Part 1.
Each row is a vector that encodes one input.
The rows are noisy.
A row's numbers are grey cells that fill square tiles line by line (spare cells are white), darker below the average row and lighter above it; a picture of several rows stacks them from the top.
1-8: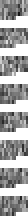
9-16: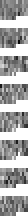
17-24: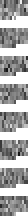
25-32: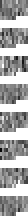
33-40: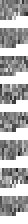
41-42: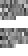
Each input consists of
three true/false values.
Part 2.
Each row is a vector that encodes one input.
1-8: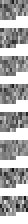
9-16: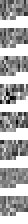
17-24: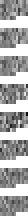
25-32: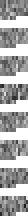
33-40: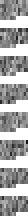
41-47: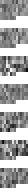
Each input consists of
a point on a 5-point line.
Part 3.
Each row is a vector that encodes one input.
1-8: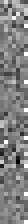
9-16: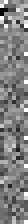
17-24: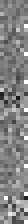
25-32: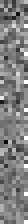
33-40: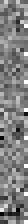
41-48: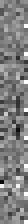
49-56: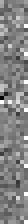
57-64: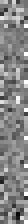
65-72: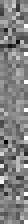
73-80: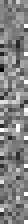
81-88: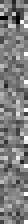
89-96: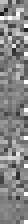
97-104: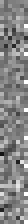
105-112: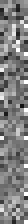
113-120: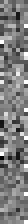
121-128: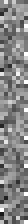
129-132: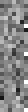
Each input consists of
either a fixed value, or four true/false values.
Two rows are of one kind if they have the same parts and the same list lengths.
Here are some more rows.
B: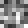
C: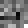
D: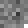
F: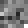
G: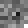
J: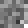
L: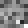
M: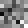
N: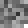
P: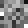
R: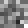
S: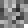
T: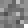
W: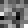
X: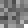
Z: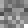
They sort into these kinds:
B, C, D, F, G, J, L, M, N, P, R, T, W, X, Z
S

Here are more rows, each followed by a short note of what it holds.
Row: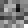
a fixed value
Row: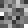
four true/false values
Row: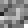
four true/false values
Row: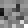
a fixed value
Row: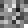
a fixed value
